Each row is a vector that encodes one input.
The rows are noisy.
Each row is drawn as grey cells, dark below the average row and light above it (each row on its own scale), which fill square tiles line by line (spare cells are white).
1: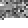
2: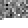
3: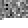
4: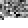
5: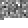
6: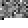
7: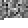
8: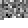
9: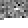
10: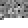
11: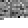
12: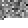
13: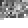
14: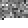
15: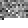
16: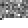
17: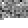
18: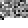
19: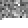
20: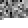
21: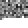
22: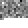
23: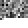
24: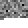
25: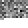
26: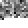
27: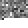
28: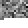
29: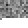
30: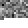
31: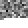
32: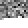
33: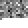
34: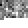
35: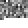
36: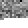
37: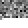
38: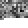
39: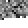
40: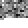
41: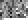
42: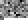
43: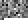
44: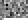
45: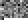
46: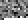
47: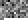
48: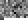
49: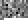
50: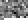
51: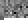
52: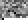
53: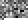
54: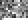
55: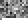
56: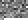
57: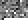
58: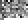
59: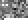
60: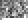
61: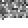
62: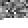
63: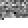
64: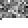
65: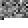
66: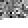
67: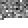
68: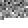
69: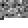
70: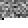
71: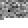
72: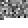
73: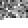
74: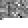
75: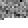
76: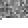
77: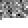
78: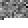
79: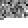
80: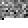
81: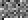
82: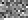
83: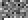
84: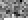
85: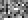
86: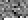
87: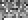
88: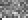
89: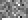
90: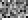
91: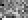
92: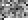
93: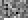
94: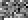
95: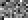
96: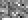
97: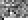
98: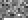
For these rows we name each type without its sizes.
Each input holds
a point on a line, together with either a point on a line, or four true/false values.
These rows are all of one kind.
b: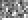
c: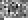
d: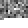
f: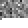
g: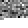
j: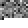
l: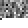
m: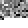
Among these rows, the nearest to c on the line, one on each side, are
g and m.
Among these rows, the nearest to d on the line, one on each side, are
b and l.
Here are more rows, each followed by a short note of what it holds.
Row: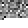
a point on each of two lines
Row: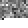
a point on each of two lines
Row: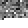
a point on each of two lines
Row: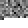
a point on a line and four true/false values
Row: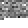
a point on a line and four true/false values
